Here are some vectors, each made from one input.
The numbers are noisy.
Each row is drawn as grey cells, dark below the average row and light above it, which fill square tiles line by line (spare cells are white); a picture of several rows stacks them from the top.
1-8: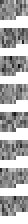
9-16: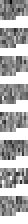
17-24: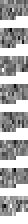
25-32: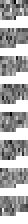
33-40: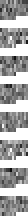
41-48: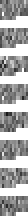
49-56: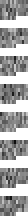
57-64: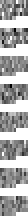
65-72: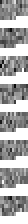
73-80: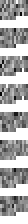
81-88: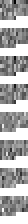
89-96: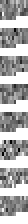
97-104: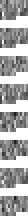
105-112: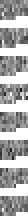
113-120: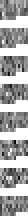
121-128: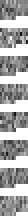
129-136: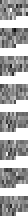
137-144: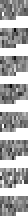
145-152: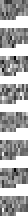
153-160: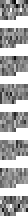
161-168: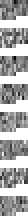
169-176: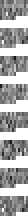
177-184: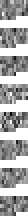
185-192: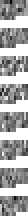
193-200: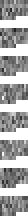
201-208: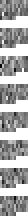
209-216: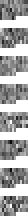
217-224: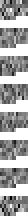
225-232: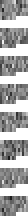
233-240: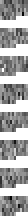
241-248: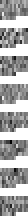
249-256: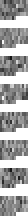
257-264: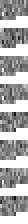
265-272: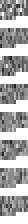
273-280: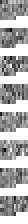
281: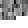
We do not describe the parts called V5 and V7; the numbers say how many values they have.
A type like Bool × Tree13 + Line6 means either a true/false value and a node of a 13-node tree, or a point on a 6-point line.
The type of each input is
(Bool × Bool × Bool × Bool × (Tree11 + V7) + Line9) × V5.
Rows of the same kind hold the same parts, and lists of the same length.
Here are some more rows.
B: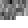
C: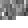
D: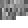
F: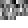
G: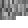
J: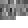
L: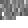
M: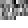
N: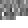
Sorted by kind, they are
B, D, G, L, N
C, J
F, M

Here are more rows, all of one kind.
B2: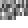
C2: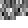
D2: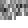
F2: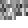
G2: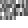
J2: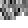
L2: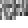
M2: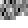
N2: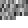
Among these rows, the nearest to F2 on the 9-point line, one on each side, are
C2 and J2.
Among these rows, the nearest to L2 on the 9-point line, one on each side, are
C2 and N2.
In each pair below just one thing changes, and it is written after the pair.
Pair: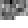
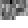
the node of the tree
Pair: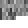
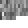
the value of V5
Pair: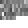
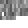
one of the four true/false values
